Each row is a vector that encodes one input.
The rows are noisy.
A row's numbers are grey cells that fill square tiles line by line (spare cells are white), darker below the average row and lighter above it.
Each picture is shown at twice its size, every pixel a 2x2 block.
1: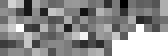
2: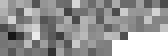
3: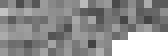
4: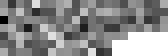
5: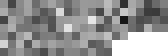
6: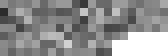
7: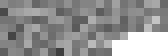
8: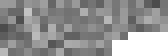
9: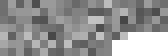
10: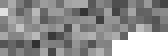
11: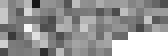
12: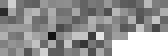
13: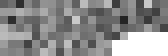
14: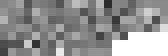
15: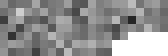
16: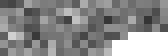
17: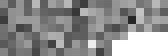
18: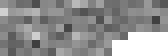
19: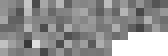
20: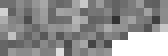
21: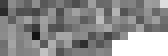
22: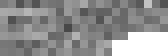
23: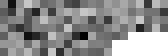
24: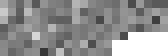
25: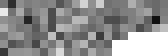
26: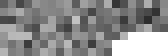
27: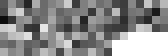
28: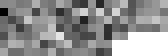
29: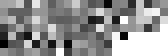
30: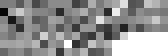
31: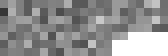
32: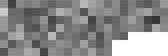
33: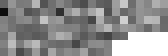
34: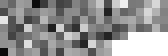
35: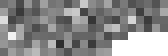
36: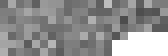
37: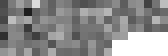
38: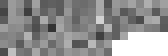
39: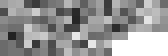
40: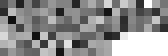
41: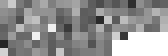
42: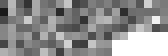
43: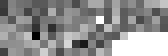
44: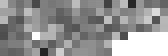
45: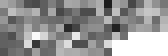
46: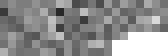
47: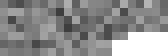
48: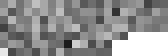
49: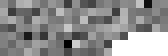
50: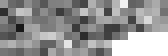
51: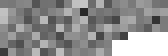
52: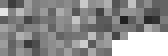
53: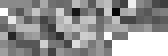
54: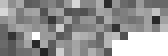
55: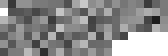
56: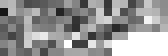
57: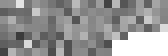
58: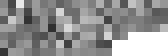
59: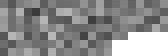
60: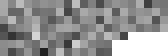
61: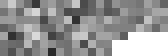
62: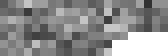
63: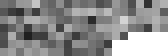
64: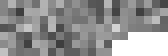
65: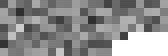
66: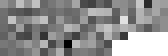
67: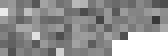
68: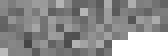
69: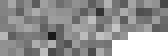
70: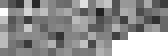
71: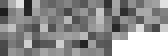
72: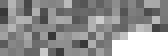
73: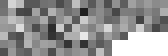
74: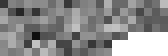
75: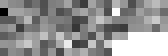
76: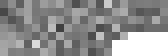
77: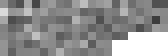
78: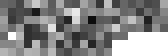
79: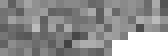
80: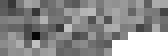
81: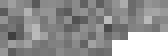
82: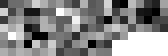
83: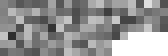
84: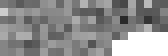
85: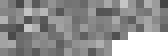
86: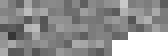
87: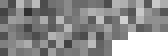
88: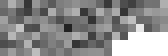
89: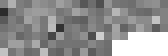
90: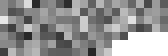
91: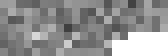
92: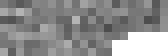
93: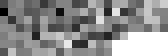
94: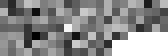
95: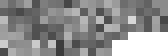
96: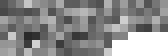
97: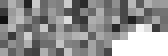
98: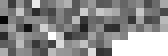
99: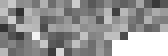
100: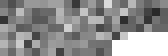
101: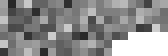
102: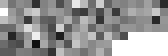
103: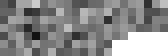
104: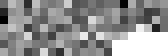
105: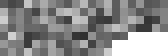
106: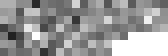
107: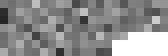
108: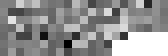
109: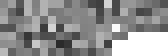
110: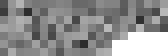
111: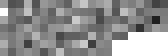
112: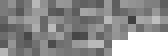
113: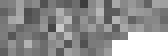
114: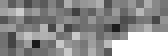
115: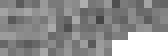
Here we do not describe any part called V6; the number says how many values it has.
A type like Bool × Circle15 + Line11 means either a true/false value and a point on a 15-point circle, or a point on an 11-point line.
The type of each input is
(Line7 + V6) × (Tree8 + Unit).
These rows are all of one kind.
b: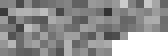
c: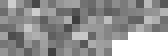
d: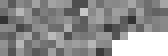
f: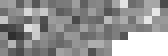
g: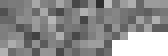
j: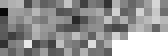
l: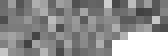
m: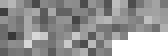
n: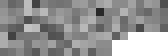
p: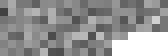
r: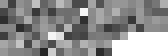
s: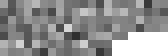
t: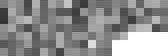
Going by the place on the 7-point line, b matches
c, f, j and n.
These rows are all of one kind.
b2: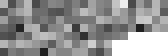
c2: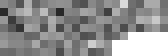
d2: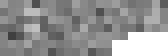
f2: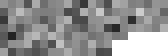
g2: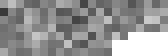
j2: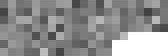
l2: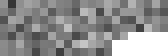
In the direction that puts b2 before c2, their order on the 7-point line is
b2, g2, f2, d2, c2, l2, j2.
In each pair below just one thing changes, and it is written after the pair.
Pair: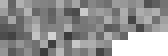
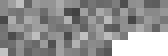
the place on the 7-point line
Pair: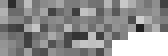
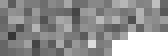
the node of the tree
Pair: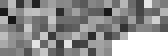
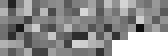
the node of the tree
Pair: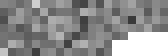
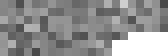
the place on the 7-point line
